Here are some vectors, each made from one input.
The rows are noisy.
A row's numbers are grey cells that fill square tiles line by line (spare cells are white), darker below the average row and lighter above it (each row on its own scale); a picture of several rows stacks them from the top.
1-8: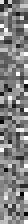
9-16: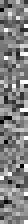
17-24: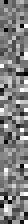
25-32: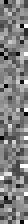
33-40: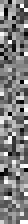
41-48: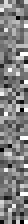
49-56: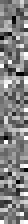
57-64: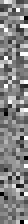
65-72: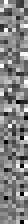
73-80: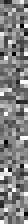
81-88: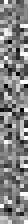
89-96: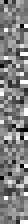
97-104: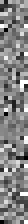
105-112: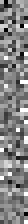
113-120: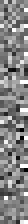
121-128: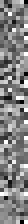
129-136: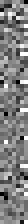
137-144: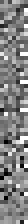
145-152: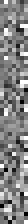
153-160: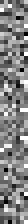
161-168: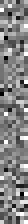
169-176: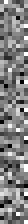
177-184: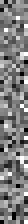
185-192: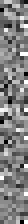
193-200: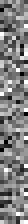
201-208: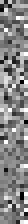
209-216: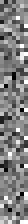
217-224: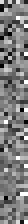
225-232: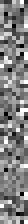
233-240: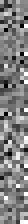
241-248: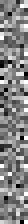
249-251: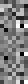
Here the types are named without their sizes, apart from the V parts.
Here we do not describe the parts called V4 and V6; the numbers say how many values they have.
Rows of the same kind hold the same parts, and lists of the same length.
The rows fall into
3 kinds.
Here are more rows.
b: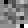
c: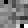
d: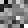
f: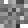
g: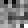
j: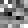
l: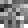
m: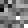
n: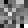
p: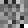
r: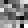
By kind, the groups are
b, d, j, m, p
c, f, g, l, r
n

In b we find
a point on a line and a value of V4.
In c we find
a point on each of two lines.
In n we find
a true/false value and a value of V6.
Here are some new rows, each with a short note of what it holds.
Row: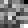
a true/false value and a value of V6
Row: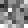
a point on each of two lines
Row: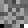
a point on a line and a value of V4
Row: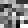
a point on a line and a value of V4
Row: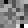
a point on a line and a value of V4
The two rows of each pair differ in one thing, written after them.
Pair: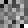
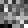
the place on the line
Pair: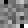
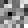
the value of V4
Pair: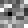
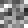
the place on the line
